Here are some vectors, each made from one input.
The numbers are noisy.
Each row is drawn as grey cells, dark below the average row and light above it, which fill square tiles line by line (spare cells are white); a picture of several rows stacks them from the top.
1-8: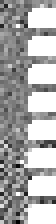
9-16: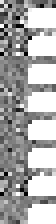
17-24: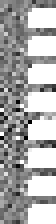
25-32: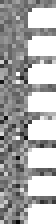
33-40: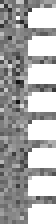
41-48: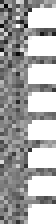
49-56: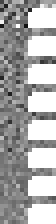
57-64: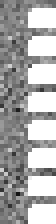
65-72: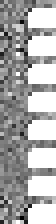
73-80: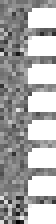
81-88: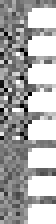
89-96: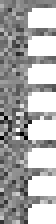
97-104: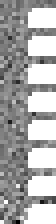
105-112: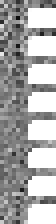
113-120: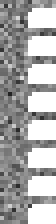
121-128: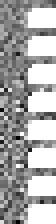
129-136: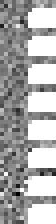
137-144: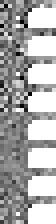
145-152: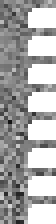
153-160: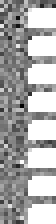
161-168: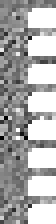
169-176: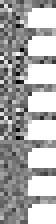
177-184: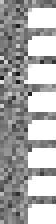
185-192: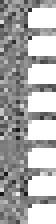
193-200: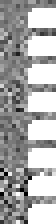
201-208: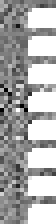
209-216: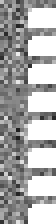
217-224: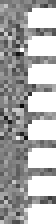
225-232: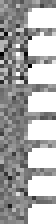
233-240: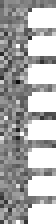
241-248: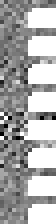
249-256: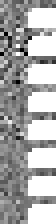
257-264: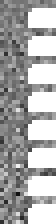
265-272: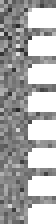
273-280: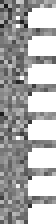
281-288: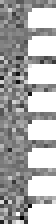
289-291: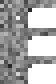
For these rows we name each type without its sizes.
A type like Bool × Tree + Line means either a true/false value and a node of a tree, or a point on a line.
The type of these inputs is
(Bool × Bool × Bool + Unit) × List(Line).
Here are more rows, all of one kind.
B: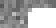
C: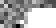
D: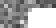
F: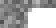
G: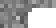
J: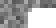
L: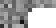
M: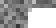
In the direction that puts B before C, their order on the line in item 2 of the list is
L, M, J, F, B, D, C, G.
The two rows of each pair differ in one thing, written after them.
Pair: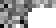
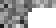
the place on the line in item 2 of the list
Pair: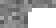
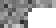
one of the three true/false values
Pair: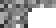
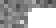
the place on the line in item 2 of the list
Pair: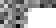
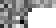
the place on the line in item 1 of the list
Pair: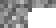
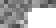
the place on the line in item 1 of the list
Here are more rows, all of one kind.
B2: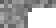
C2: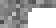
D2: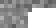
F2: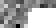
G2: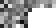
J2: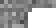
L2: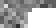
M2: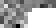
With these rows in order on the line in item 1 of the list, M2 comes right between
F2 and L2.
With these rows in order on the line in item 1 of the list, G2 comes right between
D2 and J2.
